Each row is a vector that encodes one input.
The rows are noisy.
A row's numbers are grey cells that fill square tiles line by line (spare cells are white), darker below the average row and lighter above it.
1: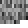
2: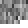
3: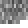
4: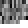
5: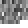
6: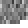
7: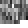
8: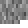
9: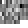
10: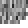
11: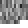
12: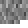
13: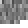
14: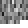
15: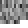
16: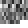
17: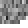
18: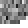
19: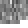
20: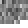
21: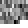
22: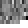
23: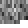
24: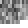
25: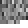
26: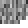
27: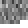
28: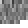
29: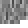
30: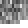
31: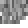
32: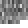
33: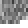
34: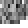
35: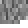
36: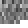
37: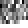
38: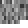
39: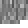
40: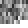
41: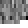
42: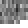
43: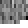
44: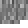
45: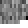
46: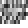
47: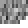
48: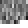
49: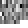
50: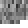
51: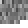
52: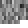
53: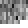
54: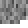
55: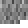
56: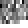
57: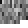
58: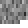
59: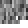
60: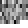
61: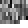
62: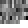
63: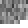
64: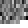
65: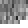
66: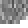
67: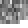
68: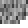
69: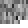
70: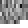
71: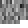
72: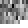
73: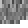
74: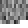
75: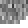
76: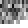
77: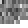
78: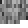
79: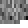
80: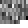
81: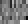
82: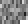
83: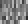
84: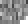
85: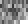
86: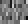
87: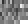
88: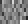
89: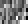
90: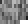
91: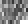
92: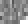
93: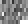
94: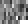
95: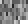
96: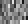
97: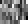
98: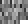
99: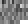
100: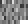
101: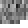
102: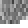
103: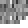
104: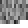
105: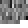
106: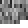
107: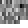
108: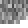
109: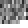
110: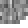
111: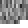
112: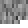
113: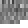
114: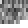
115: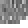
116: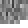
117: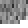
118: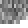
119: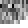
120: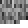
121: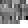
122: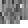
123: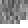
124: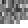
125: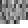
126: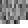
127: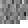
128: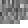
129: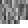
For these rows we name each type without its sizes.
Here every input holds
a true/false value, together with either a point on a circle, or a label.
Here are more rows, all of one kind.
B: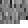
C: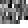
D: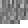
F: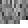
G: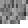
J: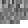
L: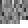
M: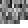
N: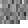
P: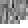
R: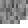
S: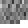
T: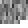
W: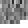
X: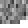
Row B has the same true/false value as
C, F, L and M.
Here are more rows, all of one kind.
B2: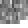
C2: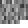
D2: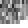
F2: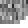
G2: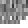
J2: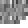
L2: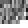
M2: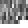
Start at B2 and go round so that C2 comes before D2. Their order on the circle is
B2, J2, G2, C2, L2, F2, M2, D2.
